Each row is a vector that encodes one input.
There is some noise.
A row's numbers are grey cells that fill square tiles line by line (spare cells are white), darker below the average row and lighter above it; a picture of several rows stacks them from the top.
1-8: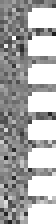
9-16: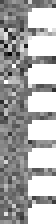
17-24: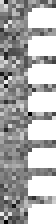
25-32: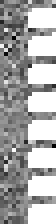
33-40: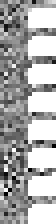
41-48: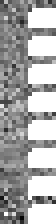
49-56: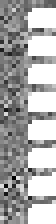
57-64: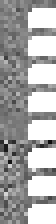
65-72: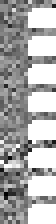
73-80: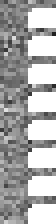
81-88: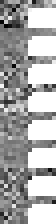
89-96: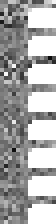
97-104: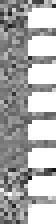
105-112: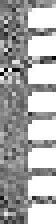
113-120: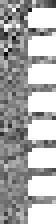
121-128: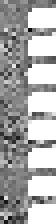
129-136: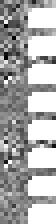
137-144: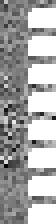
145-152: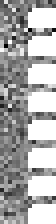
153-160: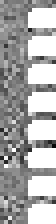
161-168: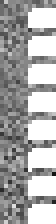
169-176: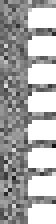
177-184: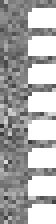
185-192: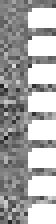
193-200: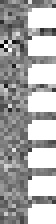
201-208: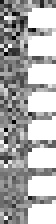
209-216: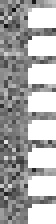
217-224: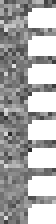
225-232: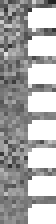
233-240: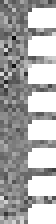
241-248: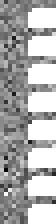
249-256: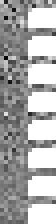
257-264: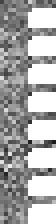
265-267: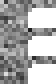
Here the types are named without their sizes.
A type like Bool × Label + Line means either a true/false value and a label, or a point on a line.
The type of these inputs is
Bool × Label + Unit.
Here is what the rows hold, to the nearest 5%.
A few of them hold a fixed value. The rest hold a label and a true/false value.
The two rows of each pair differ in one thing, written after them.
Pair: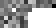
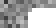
the label
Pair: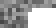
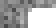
the true/false value
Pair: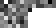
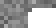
the true/false value
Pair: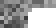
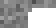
the label
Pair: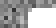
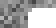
the true/false value
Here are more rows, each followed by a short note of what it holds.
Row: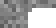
a label and a true/false value
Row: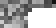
a label and a true/false value
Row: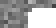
a label and a true/false value
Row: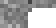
a label and a true/false value
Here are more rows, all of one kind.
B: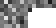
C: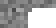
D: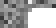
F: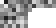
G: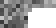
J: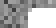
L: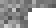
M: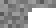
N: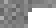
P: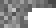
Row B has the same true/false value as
G, L, M and N.
